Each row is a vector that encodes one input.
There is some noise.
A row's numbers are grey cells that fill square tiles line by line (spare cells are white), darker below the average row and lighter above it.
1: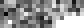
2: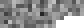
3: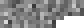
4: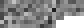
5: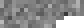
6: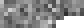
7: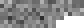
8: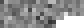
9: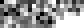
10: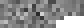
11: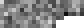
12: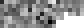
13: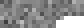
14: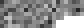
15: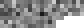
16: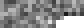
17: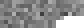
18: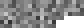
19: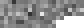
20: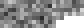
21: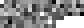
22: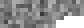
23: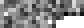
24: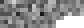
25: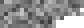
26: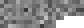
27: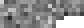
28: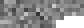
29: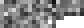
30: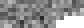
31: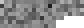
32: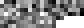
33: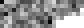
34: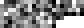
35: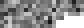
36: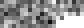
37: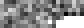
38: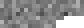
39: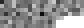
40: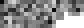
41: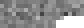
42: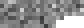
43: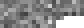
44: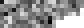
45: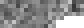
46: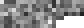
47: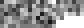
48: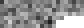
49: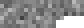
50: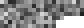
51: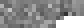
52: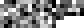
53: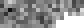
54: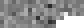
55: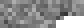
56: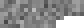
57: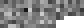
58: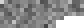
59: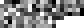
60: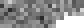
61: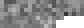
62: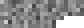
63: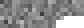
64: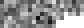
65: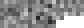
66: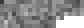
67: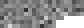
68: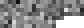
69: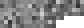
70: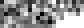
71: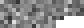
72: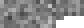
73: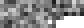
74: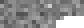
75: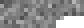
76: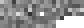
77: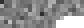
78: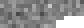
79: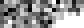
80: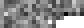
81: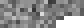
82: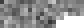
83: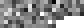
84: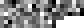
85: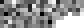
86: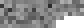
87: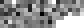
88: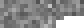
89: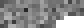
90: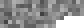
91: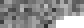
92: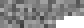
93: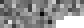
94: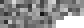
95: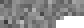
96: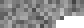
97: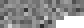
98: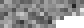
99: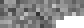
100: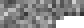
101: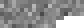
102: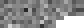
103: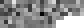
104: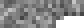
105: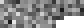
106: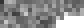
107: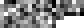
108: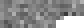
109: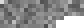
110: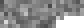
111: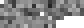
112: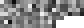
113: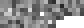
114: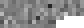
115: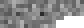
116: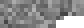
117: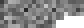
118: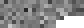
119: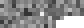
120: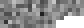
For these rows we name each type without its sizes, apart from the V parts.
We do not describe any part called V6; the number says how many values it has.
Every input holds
three true/false values and a value of V6, together with either a fixed value, or a node of a tree.
